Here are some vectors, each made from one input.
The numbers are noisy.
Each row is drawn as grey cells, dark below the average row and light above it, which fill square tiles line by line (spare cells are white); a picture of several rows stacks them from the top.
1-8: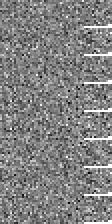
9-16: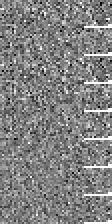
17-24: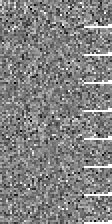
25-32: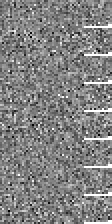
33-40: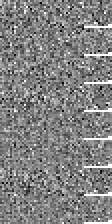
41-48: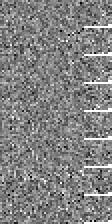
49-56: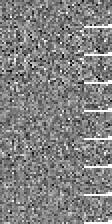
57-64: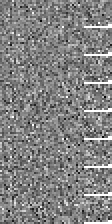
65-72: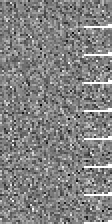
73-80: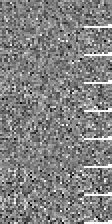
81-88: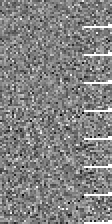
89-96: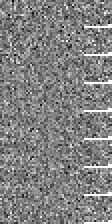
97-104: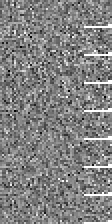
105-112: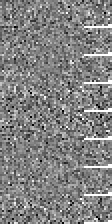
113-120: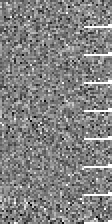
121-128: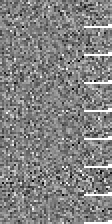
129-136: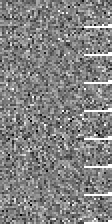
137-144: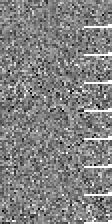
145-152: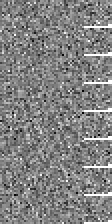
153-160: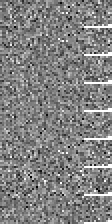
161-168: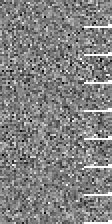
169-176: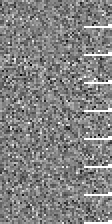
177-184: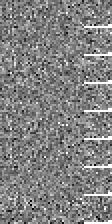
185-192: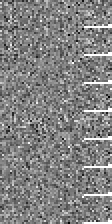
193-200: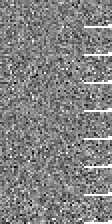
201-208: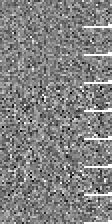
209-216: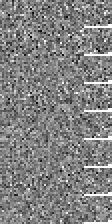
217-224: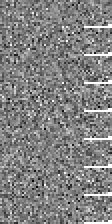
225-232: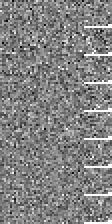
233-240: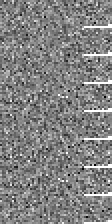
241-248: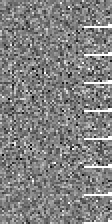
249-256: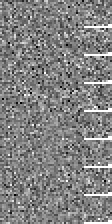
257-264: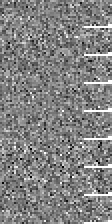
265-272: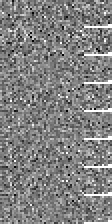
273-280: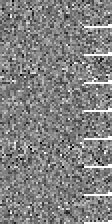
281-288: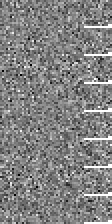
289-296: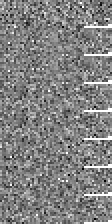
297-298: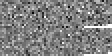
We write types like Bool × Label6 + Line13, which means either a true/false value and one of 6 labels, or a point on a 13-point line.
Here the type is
(Bool × Bool × Bool + Line10) × Label7 × Label7 × Label7.
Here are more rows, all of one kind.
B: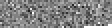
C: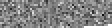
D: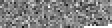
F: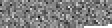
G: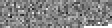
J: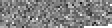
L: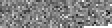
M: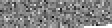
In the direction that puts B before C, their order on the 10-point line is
G, B, C, M, F, L, J, D.
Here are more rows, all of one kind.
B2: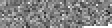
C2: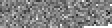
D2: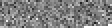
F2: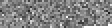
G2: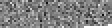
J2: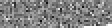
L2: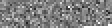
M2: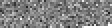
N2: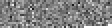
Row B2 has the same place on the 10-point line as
C2, F2 and M2.
